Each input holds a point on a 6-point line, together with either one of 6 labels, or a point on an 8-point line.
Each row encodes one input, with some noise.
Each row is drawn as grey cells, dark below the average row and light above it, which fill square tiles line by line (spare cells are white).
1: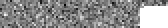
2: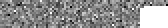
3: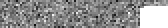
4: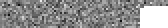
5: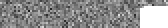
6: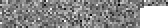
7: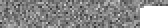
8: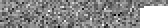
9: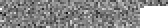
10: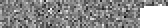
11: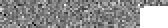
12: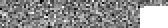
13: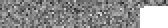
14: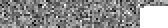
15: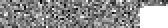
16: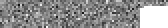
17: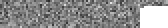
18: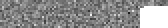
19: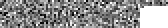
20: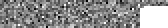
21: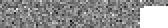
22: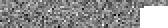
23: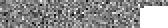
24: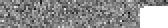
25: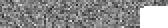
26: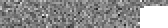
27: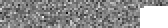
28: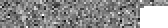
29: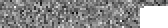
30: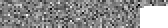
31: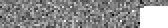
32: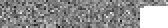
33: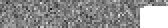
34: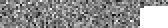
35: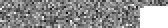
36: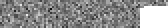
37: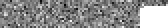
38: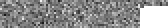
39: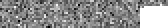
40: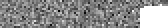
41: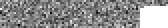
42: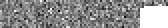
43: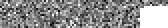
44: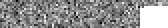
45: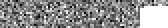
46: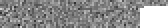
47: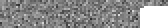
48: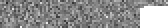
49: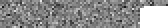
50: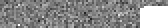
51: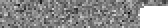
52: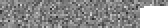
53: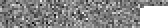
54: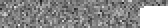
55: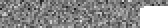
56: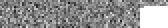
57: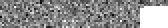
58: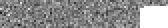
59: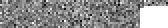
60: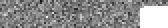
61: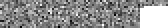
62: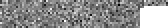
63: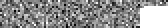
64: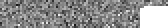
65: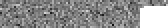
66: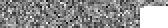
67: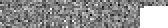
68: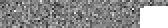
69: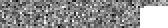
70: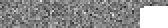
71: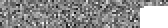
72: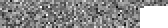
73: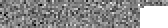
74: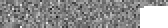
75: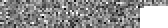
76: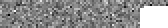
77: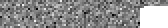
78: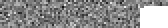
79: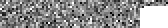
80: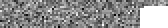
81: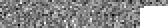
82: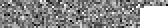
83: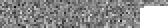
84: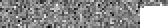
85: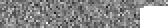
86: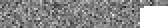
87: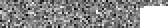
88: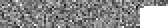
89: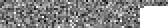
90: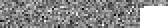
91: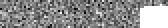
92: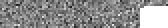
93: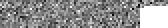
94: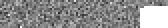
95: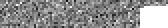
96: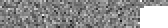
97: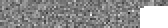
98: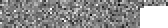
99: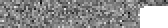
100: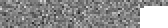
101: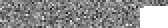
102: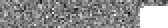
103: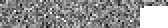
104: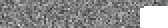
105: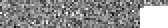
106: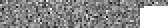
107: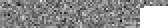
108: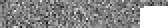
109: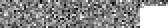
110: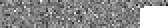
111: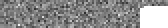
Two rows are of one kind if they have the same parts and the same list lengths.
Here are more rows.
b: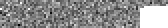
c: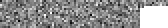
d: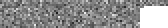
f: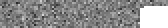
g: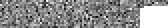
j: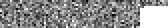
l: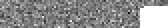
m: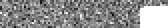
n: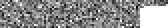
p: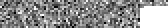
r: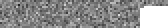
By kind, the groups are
b, d, f, l, n, p, r
c, g, j, m

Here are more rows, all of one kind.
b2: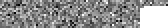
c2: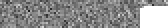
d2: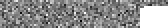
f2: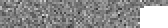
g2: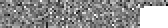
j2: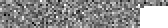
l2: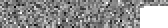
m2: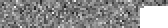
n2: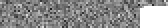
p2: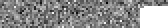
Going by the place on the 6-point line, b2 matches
d2 and g2.
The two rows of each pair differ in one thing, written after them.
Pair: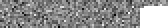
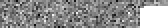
the label
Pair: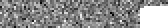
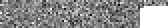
the place on the 6-point line
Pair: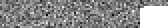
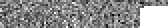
the place on the 6-point line
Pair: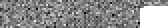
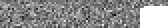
the label
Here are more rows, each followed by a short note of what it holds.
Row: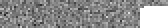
a point on a 6-point line and a point on an 8-point line
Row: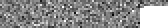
one of 6 labels and a point on a 6-point line
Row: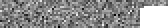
one of 6 labels and a point on a 6-point line
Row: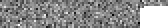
one of 6 labels and a point on a 6-point line
